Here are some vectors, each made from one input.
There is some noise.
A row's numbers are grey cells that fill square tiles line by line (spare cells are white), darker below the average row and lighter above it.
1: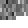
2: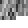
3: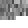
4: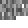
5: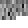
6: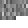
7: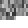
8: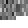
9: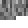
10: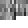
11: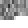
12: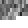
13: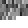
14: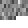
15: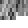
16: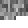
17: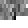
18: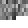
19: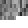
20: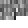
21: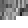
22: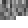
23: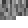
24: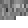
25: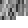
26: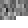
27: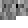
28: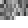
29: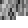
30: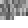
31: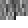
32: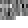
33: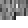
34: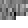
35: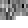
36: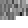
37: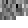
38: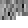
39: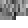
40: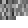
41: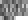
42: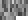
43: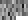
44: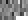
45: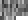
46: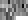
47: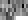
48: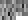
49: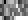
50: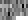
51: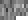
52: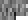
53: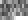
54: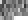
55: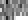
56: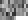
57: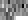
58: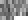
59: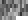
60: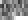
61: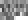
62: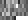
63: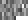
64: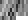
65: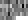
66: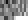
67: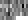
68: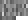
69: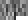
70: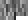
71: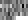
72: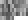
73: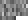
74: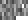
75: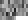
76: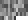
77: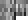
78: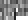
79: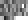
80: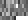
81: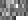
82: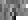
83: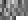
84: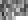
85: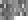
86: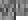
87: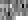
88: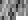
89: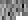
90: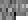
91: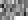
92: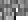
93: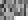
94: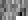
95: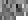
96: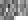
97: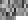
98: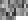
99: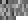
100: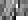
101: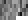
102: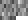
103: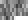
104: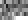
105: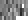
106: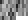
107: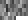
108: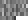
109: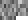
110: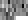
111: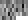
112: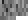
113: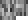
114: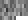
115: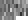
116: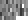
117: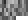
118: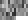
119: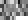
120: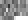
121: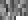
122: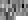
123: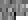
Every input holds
either a point on a 5-point line, or a point on a 6-point line and a node of a 12-node tree.
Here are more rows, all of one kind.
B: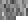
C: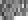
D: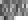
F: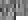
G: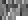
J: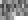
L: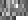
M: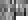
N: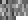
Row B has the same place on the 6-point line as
L and N.
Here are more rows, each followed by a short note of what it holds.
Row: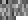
a point on a 6-point line and a node of a 12-node tree
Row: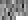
a point on a 5-point line
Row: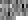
a point on a 5-point line
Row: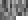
a point on a 6-point line and a node of a 12-node tree
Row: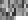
a point on a 5-point line
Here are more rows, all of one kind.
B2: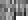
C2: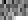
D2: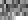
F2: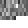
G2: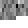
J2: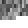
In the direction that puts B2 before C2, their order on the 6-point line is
B2, F2, G2, J2, C2, D2.
